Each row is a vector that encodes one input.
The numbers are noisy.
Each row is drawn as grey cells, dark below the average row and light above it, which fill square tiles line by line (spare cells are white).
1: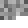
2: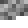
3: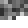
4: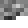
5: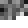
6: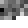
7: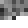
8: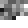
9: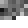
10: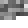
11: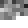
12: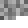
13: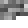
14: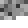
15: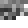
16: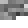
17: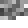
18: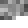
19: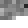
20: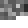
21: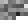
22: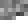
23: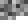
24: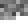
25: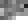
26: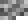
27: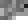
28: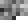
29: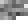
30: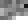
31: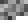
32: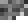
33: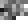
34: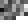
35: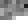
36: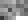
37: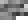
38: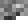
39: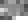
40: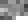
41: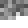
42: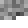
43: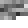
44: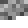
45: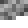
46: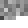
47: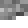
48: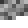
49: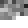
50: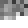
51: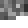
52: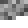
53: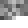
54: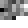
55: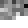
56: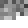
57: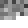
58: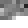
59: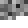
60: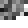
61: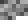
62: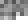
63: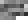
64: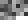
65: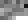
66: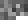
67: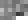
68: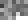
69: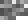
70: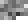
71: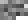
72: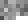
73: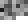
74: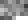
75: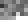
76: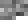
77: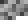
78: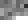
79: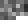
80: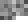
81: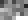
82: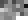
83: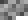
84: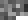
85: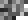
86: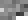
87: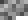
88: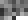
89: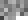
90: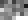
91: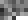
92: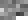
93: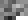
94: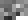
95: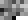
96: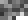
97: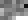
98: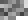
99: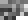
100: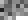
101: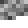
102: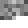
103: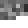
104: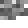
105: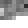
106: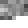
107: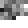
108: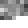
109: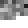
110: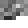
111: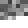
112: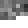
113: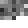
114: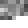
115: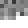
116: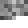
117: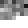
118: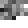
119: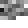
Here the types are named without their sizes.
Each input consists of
a label, together with either a fixed value, or three true/false values.
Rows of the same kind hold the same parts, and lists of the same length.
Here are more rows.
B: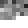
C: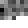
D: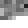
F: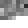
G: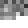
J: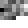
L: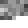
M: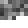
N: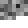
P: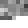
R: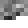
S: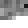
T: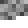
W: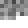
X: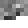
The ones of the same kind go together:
B, D, F, L, P, R, S, T, X
C, G, J, M, N, W

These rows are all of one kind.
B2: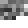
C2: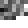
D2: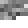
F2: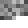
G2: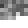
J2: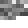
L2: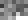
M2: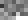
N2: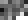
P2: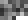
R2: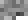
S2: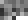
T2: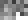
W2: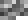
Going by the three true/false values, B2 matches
G2, L2, P2 and W2.
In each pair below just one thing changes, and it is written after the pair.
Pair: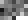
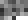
one of the three true/false values
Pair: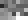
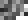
the label
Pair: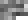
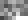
the label
